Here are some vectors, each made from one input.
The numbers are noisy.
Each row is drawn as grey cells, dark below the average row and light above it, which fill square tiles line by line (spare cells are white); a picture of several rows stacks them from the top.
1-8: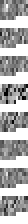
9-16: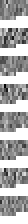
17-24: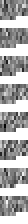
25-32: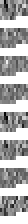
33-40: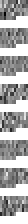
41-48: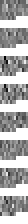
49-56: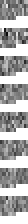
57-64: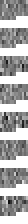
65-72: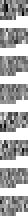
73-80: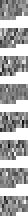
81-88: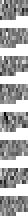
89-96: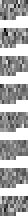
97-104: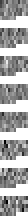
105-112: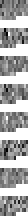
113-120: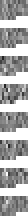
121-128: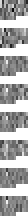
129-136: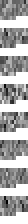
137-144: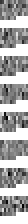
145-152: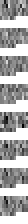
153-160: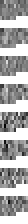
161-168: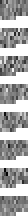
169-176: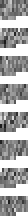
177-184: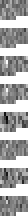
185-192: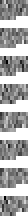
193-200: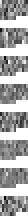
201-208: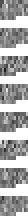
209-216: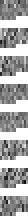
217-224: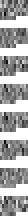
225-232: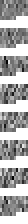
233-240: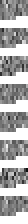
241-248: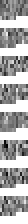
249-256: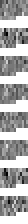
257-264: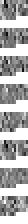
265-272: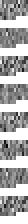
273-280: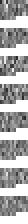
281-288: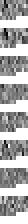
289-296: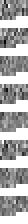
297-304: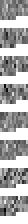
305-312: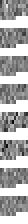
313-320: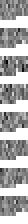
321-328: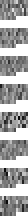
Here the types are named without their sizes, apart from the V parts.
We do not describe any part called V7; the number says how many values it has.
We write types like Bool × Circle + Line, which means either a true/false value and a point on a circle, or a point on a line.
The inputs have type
Circle × Tree + Line × Line + V7.
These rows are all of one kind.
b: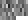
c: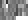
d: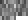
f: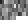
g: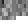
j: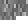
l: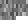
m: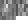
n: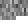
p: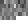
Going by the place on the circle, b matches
c, j, l and m.
